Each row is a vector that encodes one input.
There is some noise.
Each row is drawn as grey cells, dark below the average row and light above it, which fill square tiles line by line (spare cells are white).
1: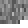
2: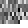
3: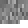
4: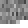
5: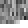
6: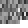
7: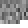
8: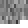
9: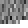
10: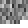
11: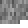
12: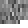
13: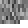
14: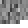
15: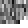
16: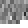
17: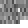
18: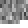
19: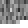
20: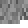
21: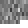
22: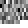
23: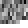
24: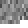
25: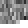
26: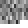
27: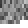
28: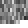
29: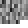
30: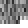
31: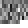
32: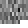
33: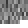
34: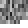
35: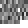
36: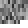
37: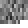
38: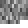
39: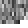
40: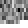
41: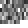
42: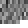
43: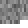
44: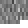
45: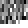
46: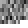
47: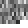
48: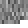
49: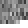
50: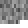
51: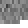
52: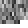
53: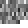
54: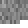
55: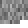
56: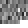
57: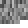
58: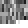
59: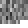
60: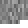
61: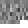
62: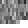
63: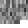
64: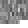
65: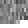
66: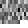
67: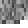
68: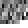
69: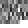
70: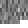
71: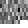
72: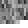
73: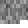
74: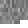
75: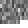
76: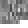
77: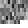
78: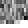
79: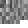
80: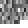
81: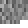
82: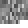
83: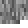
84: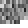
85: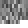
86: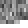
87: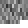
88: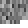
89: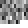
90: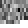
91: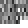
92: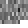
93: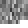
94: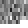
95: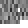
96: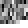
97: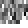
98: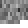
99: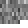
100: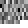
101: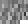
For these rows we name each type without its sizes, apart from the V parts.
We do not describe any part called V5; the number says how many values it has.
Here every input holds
a point on a line and a value of V5, together with either a fixed value, or a node of a tree.
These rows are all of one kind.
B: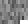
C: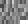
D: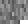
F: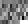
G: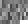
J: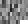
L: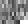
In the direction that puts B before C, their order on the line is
B, F, L, C, G, J, D.
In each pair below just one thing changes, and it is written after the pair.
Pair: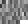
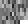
the value of V5
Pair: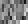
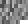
the place on the line
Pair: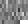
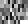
the place on the line
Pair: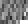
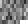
the value of V5
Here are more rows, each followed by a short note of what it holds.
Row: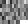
a point on a line and a value of V5
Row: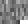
a point on a line and a value of V5
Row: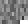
a point on a line and a value of V5
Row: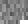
a point on a line, a node of a tree and a value of V5
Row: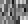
a point on a line, a node of a tree and a value of V5
